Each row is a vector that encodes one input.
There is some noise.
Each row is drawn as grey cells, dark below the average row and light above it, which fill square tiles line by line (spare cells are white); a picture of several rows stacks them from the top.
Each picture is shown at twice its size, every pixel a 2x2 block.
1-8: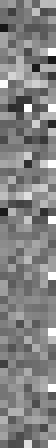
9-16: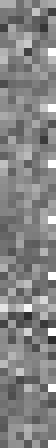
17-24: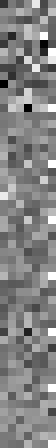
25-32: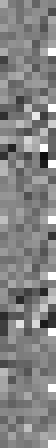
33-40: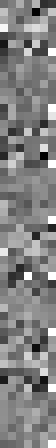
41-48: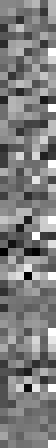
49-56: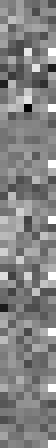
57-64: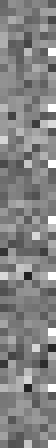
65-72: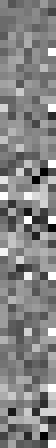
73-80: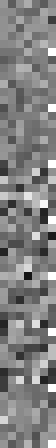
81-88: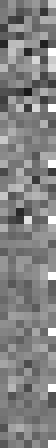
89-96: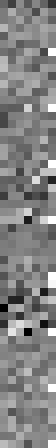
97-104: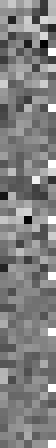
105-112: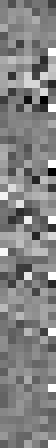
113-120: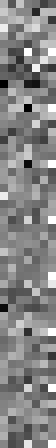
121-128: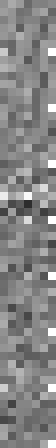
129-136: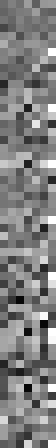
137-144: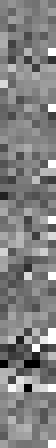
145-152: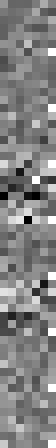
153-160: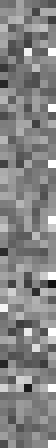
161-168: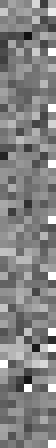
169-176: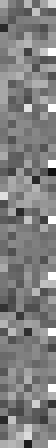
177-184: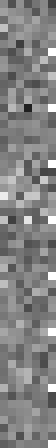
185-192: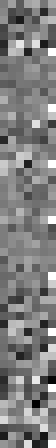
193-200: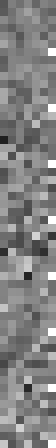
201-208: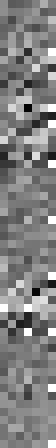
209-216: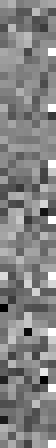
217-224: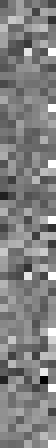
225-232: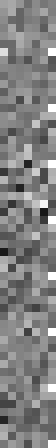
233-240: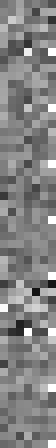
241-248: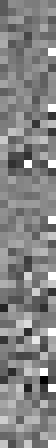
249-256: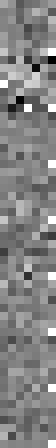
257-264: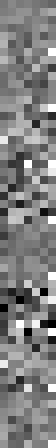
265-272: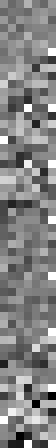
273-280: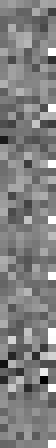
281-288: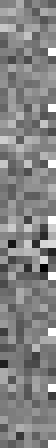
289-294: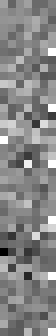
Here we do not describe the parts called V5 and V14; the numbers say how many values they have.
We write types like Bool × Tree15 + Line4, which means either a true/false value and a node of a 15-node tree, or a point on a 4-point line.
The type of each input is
Bool × Bool × Bool × Bool × Bool × V5 × V14 + Tree15.
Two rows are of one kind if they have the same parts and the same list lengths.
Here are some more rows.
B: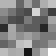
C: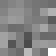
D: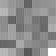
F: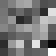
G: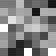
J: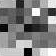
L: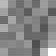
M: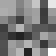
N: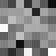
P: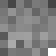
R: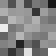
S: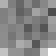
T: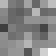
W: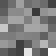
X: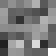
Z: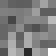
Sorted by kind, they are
B, C, D, G, J, L, N, P, R, S, T, W, Z
F, M, X

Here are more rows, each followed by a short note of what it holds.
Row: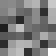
a node of a 15-node tree
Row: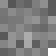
five true/false values, a value of V5 and a value of V14
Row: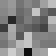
five true/false values, a value of V5 and a value of V14
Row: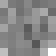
five true/false values, a value of V5 and a value of V14
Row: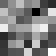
a node of a 15-node tree
